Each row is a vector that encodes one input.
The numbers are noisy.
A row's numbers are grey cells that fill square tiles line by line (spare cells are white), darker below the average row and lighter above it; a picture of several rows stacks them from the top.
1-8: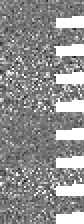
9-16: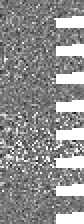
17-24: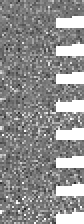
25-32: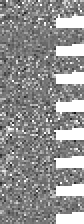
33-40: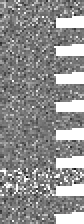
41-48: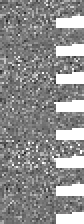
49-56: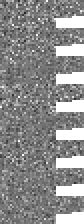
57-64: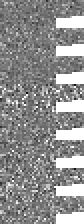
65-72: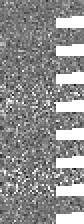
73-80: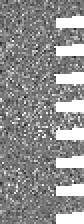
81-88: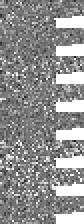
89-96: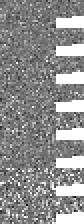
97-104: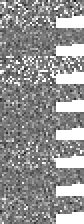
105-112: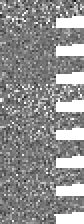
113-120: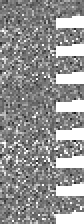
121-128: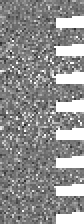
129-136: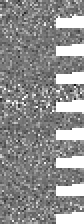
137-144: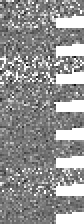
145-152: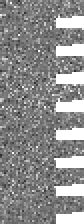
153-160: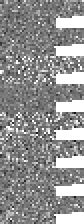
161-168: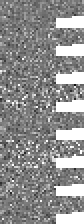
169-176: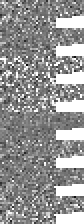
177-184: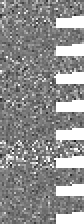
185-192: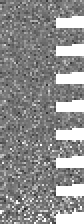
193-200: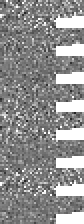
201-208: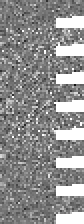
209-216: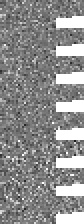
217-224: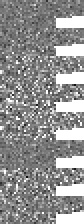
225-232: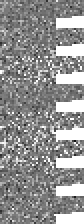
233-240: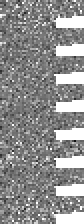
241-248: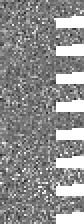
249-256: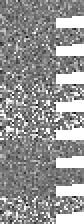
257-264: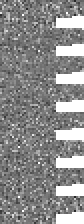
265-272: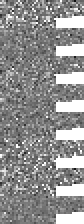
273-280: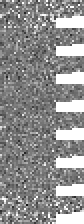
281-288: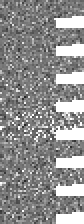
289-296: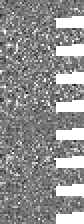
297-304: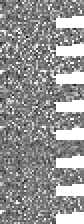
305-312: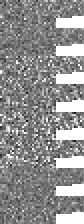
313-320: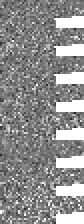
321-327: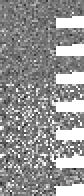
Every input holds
either a point on a 10-point line, or a point on an 11-point line, or a list of up to three points on a 9-point circle.
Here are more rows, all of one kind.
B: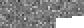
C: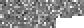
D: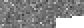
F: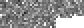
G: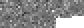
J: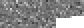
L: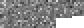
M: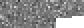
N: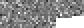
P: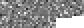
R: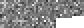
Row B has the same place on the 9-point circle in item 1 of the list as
C, M, N and P.
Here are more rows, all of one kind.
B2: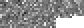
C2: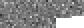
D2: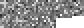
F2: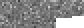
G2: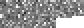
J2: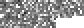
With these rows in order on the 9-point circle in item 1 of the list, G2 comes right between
F2 and J2.
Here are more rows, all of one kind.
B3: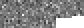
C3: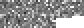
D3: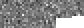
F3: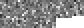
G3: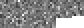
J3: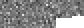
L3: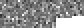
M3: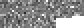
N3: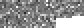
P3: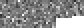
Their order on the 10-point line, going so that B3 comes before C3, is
N3, J3, D3, B3, L3, C3, F3, P3, M3, G3.
